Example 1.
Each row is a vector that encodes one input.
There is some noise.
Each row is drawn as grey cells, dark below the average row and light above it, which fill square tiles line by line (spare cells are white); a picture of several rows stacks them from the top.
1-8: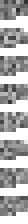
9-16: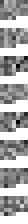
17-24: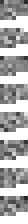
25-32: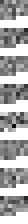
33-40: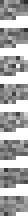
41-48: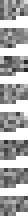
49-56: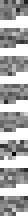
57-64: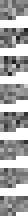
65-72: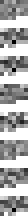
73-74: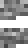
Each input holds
a list of up to two points on a 6-point line.
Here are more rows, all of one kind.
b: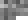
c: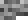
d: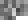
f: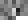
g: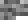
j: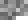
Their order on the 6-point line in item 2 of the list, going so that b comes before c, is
j, d, f, b, c, g.
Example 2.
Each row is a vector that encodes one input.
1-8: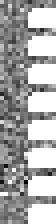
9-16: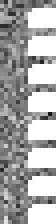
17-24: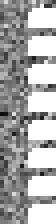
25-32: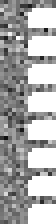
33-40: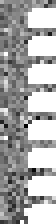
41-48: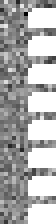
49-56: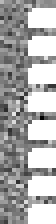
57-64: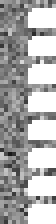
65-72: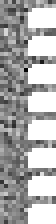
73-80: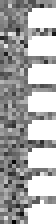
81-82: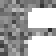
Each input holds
a point on a 6-point circle, together with either a fixed value, or three true/false values.
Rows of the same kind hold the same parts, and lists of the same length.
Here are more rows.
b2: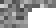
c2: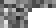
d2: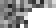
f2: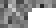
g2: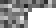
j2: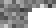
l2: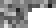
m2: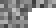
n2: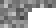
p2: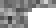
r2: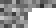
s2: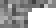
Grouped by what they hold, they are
b2, c2, j2, l2, n2
d2, f2, g2, m2, p2, r2, s2

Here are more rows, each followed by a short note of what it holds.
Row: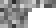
a point on a 6-point circle
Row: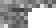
a point on a 6-point circle
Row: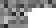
a point on a 6-point circle and three true/false values
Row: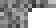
a point on a 6-point circle and three true/false values
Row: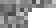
a point on a 6-point circle and three true/false values
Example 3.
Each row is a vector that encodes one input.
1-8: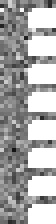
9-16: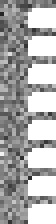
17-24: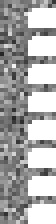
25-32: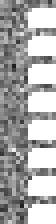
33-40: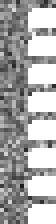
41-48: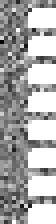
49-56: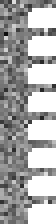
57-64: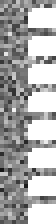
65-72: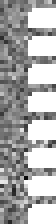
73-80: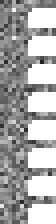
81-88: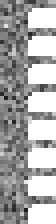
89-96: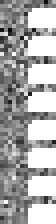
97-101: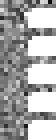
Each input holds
a point on a 6-point circle and three true/false values.
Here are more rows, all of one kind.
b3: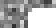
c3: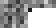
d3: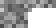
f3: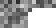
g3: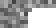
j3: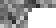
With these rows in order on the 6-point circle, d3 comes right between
c3 and g3.
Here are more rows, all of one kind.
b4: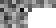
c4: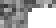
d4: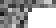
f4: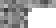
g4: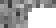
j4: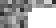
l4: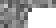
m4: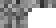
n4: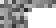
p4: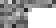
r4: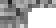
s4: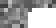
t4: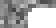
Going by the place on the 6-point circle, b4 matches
d4 and l4.
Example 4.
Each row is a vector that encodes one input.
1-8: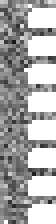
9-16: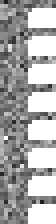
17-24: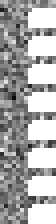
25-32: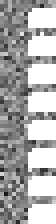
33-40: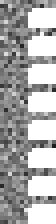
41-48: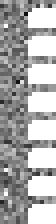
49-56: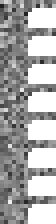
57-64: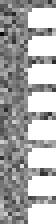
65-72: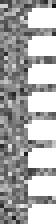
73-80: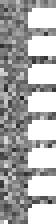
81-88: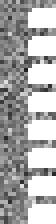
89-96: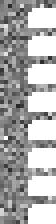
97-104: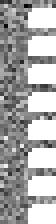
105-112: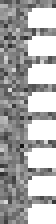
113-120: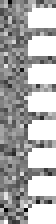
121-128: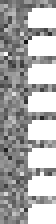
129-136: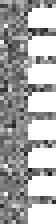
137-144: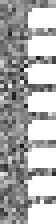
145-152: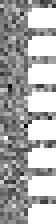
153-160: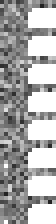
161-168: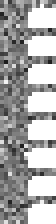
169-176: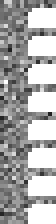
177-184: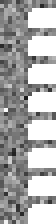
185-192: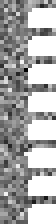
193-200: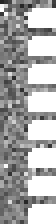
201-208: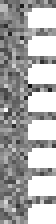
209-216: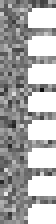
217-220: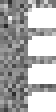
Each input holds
a point on a 6-point circle, together with either a fixed value, or three true/false values.
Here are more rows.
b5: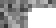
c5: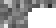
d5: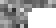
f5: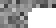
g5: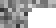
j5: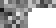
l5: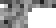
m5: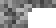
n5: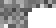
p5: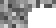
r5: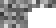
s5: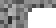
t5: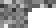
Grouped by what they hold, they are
b5, d5, f5, g5, j5, l5, m5, s5
c5, n5, p5, r5, t5

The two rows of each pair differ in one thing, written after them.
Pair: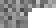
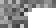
one of the three true/false values
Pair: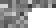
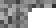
one of the three true/false values
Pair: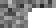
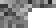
one of the three true/false values
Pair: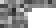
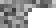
one of the three true/false values
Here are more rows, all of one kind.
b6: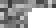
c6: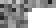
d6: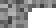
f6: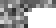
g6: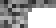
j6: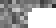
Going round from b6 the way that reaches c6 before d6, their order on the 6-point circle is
b6, c6, f6, g6, j6, d6.
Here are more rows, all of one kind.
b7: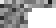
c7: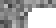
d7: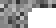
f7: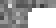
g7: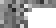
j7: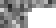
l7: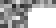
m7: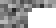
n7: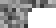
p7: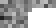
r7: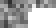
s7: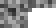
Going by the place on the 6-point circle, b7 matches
g7 and l7.
